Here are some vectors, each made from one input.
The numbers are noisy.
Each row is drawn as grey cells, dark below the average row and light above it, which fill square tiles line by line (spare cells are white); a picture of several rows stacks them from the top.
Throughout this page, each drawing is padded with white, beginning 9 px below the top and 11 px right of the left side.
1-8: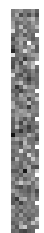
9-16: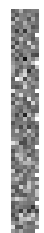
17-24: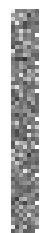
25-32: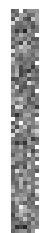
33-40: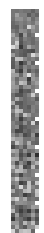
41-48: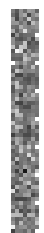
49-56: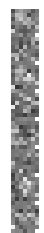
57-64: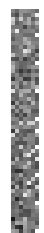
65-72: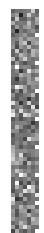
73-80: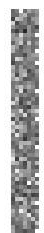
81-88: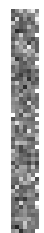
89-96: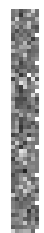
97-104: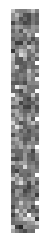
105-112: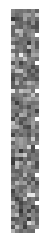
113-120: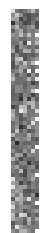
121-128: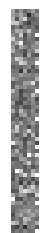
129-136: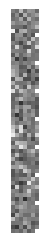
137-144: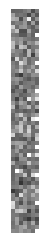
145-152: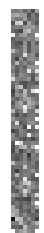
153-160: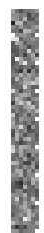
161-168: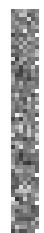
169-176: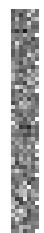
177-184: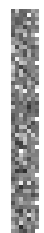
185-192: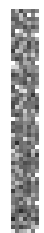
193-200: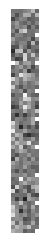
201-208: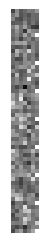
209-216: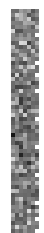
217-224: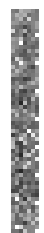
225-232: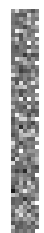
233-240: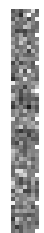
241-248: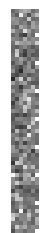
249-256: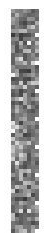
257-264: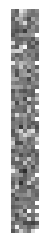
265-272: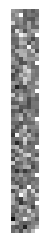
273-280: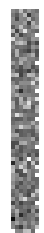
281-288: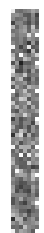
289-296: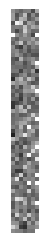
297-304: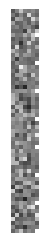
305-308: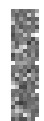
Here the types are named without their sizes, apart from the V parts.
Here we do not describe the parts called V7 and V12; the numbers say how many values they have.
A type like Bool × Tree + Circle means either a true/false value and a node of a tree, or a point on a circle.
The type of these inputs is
(Bool × Bool × Bool × Bool + Line) × V7 + V12.
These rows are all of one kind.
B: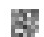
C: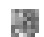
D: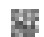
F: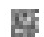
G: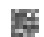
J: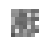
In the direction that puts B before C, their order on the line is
G, F, B, J, D, C.
